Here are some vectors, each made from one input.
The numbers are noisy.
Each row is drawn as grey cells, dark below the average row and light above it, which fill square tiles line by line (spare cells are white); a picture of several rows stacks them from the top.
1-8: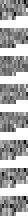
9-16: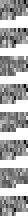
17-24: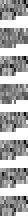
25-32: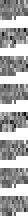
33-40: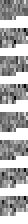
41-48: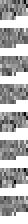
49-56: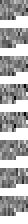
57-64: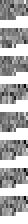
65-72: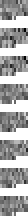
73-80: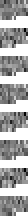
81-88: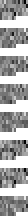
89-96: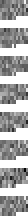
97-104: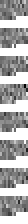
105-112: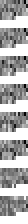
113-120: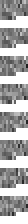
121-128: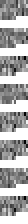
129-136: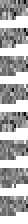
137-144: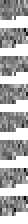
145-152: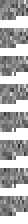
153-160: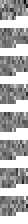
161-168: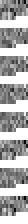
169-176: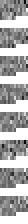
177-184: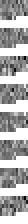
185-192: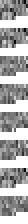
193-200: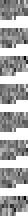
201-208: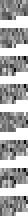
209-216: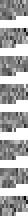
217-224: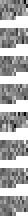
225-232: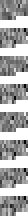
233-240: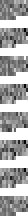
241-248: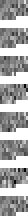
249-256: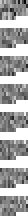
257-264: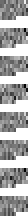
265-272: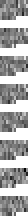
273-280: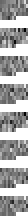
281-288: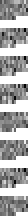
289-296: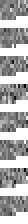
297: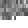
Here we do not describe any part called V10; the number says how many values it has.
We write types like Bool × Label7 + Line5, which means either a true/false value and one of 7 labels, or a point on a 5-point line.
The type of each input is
Bool × (Line9 + V10) + List3(Line4).
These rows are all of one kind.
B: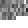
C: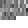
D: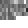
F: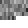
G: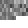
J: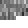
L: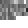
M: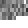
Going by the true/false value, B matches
C and M.
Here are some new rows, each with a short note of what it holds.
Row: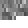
a point on a 9-point line and a true/false value
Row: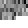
a list of three items
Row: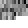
a list of three items
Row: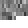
a point on a 9-point line and a true/false value
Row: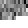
a list of three items
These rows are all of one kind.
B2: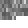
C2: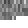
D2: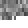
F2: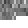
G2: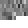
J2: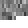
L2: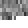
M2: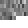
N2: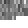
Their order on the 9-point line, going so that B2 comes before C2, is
M2, G2, J2, L2, D2, B2, F2, C2, N2.
